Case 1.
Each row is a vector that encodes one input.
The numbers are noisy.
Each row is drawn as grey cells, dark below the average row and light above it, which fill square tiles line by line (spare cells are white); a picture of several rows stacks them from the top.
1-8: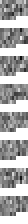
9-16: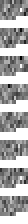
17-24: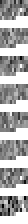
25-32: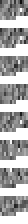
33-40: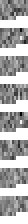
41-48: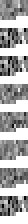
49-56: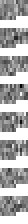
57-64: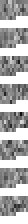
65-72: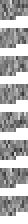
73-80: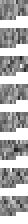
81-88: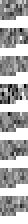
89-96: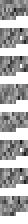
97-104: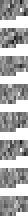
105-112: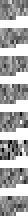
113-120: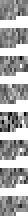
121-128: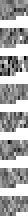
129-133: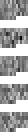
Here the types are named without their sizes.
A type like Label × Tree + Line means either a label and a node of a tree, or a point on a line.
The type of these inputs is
List(Line).
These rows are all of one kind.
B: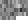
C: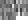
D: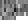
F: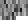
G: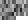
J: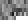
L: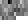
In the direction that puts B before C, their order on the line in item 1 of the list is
L, J, B, D, C, F, G.
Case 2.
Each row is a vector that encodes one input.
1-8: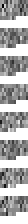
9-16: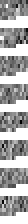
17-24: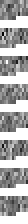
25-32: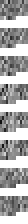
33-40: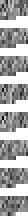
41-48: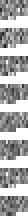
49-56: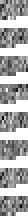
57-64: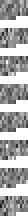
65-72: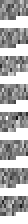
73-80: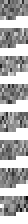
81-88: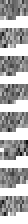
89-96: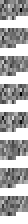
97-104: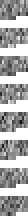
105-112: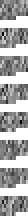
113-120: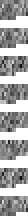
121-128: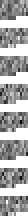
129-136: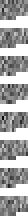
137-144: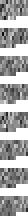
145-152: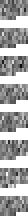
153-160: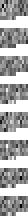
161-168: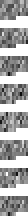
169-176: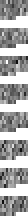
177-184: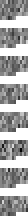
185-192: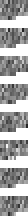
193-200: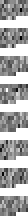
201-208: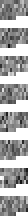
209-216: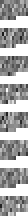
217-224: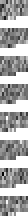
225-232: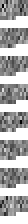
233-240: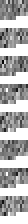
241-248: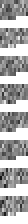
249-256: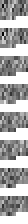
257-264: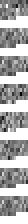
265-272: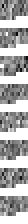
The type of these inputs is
Line10 + List2(Line7).
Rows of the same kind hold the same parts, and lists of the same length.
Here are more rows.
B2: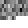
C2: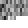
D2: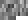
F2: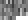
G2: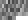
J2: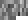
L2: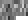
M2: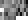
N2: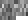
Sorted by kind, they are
B2, C2
D2, J2, L2, N2
F2, G2
M2

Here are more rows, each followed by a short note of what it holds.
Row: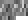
a list of one item
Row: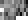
the empty list
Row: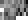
the empty list
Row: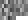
a list of two items
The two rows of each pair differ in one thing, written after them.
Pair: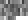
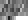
the place on the 7-point line in item 1 of the list
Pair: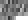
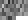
the place on the 7-point line in item 1 of the list
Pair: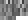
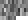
the place on the 7-point line in item 1 of the list
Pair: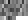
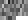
the place on the 7-point line in item 2 of the list
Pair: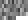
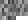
the place on the 7-point line in item 2 of the list
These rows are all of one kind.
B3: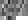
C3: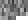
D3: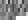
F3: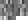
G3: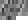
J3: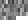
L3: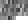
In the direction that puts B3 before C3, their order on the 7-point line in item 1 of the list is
L3, G3, B3, J3, C3, F3, D3.
